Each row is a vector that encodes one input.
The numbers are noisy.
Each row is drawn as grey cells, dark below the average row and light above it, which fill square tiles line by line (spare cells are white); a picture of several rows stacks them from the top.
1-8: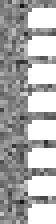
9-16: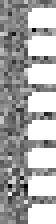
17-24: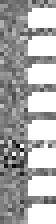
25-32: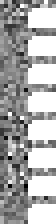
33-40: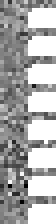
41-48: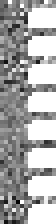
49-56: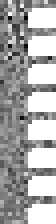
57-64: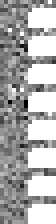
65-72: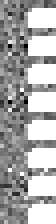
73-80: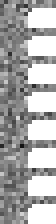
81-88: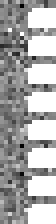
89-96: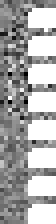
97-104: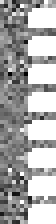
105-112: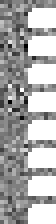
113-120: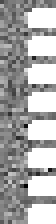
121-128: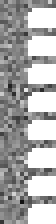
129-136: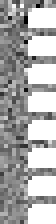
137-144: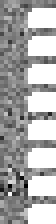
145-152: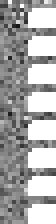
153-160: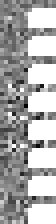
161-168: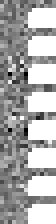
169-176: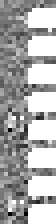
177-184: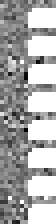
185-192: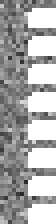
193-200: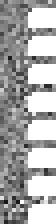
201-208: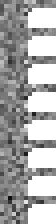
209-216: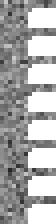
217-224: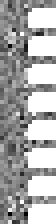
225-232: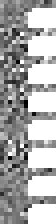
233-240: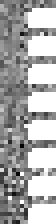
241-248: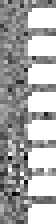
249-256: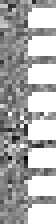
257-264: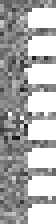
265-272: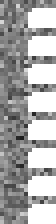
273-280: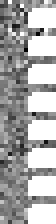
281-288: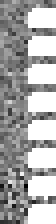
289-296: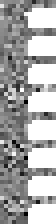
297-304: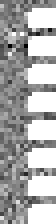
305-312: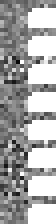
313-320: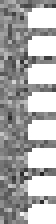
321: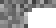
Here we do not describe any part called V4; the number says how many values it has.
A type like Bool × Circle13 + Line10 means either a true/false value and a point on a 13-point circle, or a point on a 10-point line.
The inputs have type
Bool × V4 + Line11.
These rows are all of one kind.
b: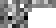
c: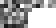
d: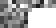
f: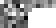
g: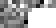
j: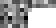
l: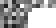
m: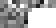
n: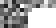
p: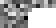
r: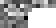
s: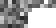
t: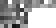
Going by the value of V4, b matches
j and t.
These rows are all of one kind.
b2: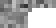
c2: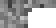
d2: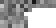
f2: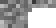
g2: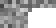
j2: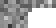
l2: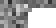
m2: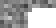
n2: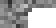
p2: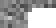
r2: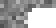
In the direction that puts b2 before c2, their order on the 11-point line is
g2, b2, j2, p2, m2, r2, d2, f2, c2, n2, l2.
